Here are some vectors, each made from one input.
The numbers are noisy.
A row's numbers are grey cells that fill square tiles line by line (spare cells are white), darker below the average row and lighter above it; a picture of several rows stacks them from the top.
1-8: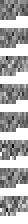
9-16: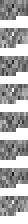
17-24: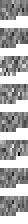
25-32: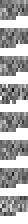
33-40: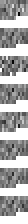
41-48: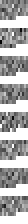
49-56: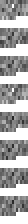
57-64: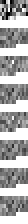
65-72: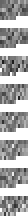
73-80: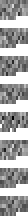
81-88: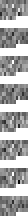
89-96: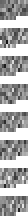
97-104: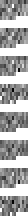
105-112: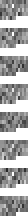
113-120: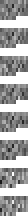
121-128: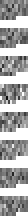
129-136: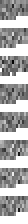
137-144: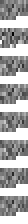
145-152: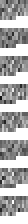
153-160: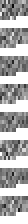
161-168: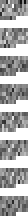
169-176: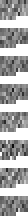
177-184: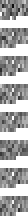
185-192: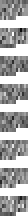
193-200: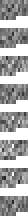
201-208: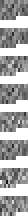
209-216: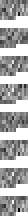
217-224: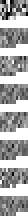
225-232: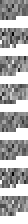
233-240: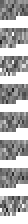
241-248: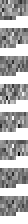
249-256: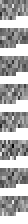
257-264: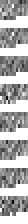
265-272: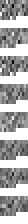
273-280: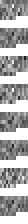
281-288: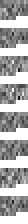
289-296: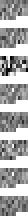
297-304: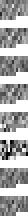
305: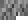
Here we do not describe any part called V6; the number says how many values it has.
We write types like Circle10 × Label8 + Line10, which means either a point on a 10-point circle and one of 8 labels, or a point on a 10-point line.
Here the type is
List2(Bool × V6).
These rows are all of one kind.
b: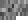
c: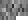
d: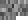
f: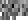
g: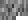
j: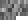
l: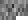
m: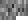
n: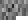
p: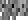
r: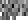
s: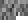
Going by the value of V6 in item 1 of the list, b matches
d and j.
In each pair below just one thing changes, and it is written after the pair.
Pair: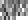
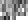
the true/false value in item 2 of the list
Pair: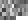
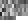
the value of V6 in item 2 of the list
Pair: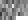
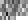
the true/false value in item 1 of the list
